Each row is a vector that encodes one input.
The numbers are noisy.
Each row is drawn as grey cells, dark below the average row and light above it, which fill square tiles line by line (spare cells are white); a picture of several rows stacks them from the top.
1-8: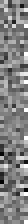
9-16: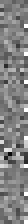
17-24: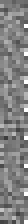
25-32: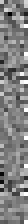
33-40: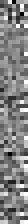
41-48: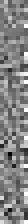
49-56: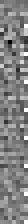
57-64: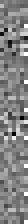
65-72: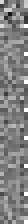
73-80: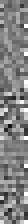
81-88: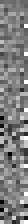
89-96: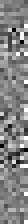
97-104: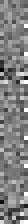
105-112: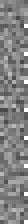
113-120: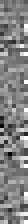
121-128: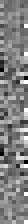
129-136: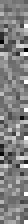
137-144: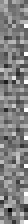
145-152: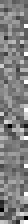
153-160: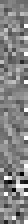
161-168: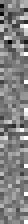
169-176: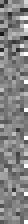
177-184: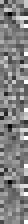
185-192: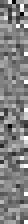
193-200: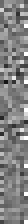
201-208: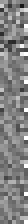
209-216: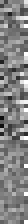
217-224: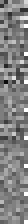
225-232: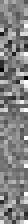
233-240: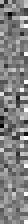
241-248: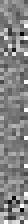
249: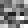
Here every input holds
either a point on an 8-point line, or a list of up to two items, each a point on a 5-point line and a true/false value.
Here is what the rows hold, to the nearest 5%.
About 25% of them hold a point on an 8-point line. The rest are lists of up to two items, each a point on a 5-point line and a true/false value: a few of all rows are empty, 30% hold one and 45% two.
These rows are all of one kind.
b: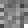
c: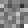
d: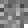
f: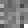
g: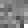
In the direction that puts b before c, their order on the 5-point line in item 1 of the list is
d, b, f, c, g.
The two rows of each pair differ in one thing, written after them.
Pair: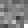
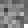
the true/false value in item 1 of the list
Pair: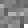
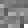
the place on the 5-point line in item 2 of the list
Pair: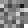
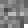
the true/false value in item 1 of the list
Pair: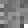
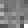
the place on the 5-point line in item 2 of the list
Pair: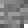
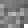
the true/false value in item 1 of the list
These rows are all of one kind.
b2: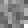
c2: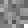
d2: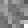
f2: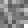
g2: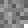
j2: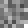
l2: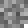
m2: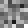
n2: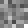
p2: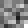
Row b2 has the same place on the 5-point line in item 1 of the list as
f2 and l2.
